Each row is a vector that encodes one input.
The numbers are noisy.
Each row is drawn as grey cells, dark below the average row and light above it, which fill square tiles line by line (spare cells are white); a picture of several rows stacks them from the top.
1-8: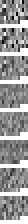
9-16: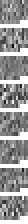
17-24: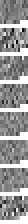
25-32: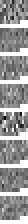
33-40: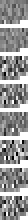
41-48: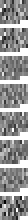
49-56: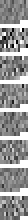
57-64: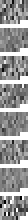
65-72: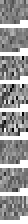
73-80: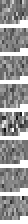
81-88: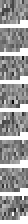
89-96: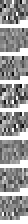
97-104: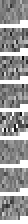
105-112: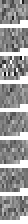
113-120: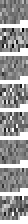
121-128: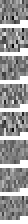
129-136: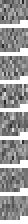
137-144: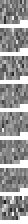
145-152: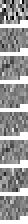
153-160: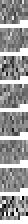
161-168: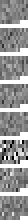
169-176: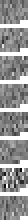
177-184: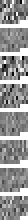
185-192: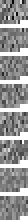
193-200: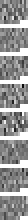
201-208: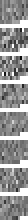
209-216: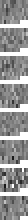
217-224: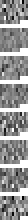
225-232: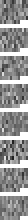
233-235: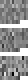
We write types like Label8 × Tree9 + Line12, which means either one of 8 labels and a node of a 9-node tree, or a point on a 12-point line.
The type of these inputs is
Line7 × Line18.
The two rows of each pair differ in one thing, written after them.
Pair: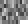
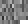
the place on the 7-point line
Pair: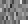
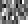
the place on the 18-point line
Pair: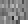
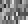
the place on the 7-point line
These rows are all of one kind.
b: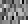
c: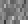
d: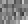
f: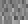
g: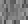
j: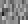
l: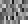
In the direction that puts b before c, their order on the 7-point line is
j, b, f, d, l, c, g.
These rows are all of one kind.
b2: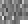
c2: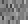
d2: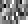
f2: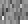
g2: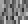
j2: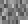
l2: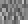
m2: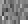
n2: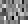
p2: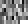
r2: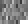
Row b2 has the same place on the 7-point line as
g2, l2 and m2.
